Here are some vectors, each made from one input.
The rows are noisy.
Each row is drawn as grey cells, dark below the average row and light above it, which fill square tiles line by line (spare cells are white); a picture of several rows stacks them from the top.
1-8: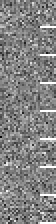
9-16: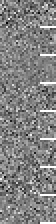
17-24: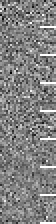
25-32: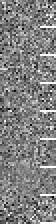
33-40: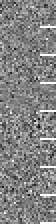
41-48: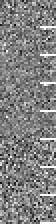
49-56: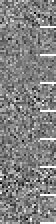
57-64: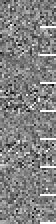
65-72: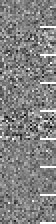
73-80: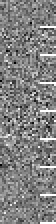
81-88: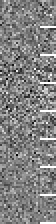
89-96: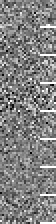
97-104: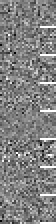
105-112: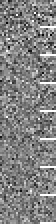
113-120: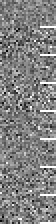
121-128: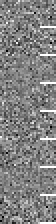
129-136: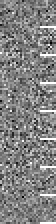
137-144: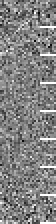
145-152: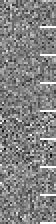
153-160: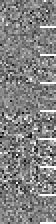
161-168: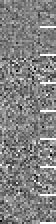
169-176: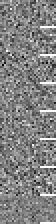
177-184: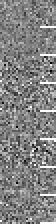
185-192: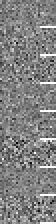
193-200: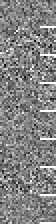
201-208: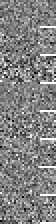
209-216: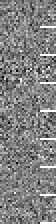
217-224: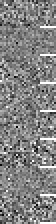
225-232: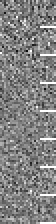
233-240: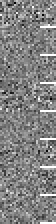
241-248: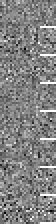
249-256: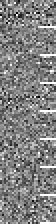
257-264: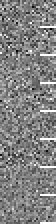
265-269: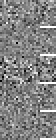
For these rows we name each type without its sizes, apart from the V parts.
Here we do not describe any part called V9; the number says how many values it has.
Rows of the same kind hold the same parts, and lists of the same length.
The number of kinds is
2.
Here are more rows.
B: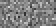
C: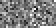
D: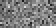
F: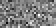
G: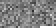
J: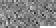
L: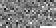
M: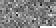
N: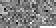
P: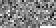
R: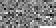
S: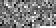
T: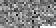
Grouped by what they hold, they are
B, D, G, J, M, P, S, T
C, F, L, N, R

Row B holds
a node of each of two trees and a value of V9.
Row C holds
a label and a point on a line.
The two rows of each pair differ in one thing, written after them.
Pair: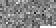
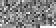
the value of V9
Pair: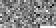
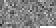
the value of V9
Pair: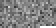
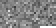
the value of V9
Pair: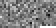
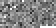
the value of V9
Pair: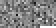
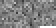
the node of one of the two trees
